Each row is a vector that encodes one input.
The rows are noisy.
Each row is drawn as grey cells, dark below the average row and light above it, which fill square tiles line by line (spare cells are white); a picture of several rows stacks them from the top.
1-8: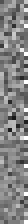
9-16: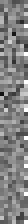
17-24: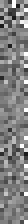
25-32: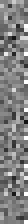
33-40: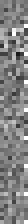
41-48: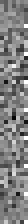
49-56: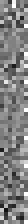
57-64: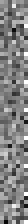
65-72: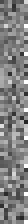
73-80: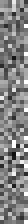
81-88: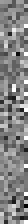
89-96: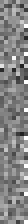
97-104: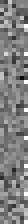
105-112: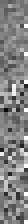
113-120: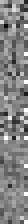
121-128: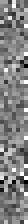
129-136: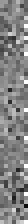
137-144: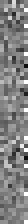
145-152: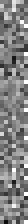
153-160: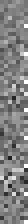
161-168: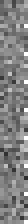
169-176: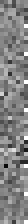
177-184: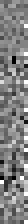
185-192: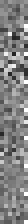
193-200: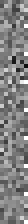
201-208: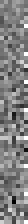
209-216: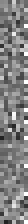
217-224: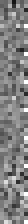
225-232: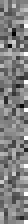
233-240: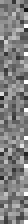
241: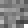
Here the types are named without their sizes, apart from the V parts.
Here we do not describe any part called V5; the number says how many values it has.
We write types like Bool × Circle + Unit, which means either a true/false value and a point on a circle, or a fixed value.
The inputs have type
Bool × Circle × List(V5).
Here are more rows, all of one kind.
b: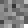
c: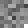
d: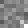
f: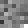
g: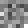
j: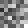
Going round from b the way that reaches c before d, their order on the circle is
b, g, c, j, d, f.
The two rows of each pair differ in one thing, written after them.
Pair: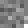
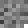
the value of V5 in item 2 of the list
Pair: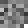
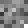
the place on the circle
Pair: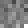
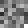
the value of V5 in item 1 of the list
